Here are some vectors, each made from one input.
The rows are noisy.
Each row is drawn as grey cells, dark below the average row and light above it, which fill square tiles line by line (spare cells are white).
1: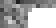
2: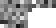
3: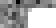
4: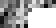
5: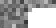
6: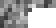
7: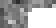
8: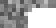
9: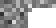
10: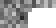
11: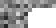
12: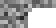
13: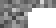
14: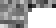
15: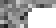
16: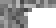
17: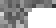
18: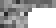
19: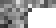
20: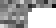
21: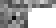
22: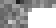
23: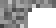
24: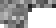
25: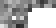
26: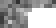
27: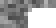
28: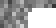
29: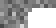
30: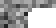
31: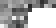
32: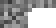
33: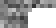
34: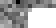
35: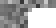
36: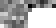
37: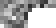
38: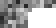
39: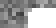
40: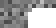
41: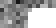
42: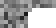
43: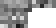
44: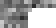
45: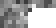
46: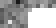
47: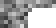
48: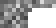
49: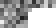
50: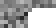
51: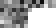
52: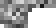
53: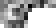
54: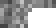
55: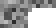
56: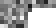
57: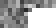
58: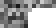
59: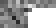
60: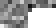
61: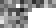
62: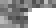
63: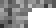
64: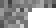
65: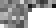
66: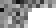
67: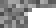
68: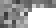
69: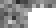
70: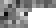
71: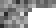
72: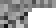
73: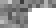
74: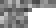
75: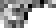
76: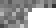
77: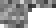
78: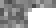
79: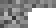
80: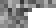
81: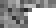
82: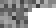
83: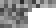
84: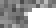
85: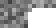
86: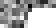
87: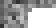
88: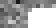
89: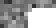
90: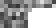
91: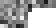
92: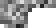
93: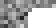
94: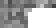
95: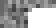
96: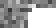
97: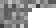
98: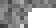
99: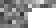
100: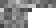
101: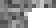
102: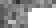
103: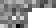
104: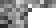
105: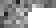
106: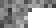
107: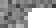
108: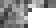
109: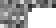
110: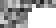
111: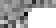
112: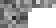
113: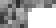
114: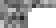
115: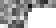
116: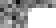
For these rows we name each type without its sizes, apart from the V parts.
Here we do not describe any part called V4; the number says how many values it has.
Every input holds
a value of V4, together with a list of points on a line.
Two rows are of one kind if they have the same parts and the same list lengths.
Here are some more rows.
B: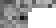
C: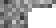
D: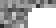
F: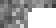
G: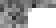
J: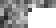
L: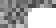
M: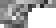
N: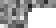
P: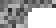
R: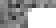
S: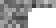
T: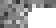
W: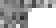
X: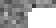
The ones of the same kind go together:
B, C, G, R, S, W, X
D, F, J, L, P, T
M, N

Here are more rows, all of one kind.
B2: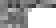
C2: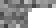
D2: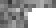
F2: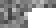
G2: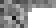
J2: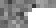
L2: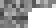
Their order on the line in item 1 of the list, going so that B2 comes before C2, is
B2, C2, D2, L2, J2, G2, F2.
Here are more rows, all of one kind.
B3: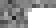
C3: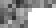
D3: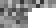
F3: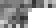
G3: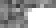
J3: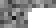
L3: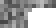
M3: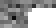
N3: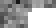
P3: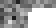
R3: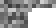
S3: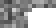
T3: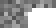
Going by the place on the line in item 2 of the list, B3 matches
J3, M3 and P3.
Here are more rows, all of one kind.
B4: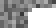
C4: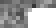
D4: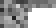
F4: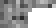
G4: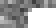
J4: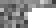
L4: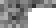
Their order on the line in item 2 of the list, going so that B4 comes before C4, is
D4, F4, L4, G4, B4, C4, J4.
